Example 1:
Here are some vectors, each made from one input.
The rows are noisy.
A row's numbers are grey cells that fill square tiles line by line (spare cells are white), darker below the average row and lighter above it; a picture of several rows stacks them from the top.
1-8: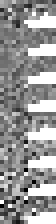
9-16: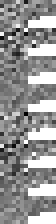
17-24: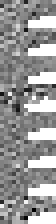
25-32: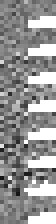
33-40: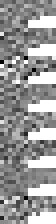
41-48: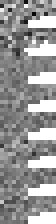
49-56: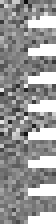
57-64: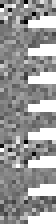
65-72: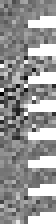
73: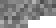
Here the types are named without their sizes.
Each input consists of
a list of items, each a point on each of two lines.
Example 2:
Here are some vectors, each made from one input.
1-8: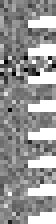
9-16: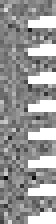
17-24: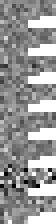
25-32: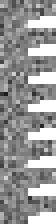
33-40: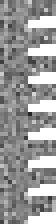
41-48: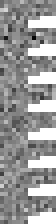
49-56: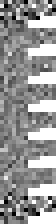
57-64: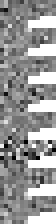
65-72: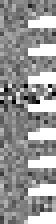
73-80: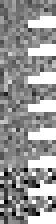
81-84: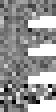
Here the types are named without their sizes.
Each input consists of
either a point on a circle and a true/false value, or a fixed value.
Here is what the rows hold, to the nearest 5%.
About 90% of them hold a point on a circle and a true/false value. The rest hold a fixed value.
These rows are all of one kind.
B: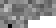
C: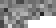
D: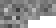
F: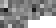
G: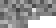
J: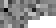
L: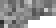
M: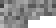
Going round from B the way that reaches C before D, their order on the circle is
B, L, M, J, F, C, G, D.
